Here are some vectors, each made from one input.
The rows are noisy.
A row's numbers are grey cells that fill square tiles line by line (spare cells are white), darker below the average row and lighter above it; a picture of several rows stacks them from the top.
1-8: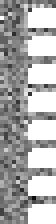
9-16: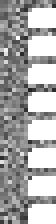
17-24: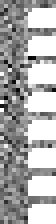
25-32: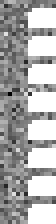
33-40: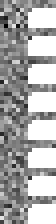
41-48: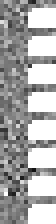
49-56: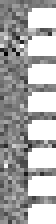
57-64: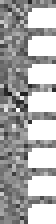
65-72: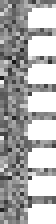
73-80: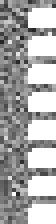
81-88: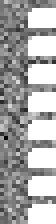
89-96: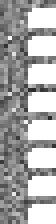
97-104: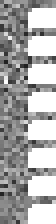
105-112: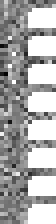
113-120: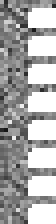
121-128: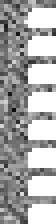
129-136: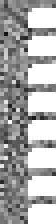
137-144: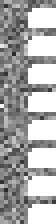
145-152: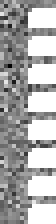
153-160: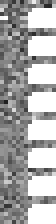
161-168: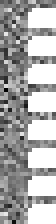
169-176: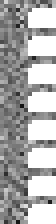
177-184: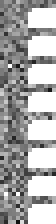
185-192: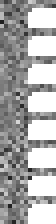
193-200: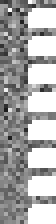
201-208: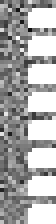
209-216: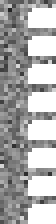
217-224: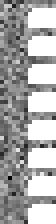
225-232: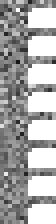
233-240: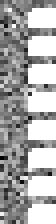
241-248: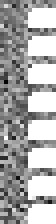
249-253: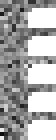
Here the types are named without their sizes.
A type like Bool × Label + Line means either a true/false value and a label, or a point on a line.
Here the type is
Bool × Bool × Bool + List(Line).
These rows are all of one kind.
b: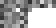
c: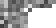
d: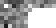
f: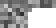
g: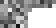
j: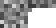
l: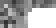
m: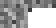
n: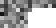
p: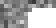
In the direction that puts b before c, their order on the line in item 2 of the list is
g, n, f, j, p, b, m, d, c, l.
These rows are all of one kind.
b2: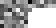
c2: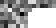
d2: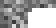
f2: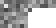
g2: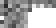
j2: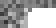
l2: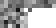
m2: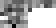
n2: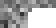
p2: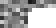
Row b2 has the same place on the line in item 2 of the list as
c2, d2, n2 and p2.
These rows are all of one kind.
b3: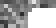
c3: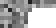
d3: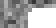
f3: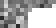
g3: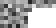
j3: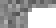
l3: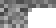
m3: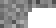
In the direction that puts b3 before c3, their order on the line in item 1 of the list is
l3, j3, d3, f3, b3, g3, c3, m3.
